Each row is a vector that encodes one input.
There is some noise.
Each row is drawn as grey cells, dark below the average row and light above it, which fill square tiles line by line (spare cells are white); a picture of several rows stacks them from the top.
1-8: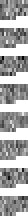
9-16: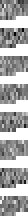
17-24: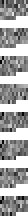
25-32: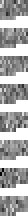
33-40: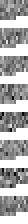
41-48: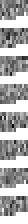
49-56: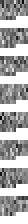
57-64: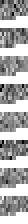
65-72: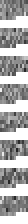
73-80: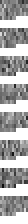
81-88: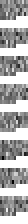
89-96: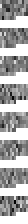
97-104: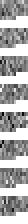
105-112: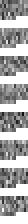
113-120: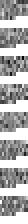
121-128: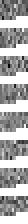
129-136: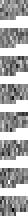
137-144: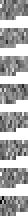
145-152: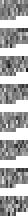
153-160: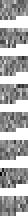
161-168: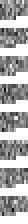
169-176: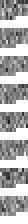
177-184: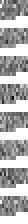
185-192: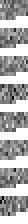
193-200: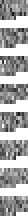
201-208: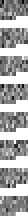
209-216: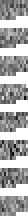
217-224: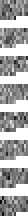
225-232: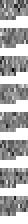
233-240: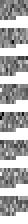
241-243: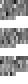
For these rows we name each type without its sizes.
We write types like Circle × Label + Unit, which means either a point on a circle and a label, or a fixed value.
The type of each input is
(Bool × Bool × Bool + Line) × Line.
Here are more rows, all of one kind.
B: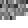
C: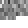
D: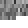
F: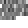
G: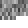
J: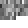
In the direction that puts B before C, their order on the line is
B, G, F, C, D, J.
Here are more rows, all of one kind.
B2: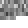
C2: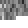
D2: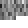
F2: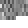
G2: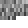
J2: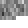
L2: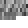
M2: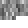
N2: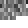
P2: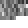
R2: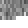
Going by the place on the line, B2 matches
J2 and M2.
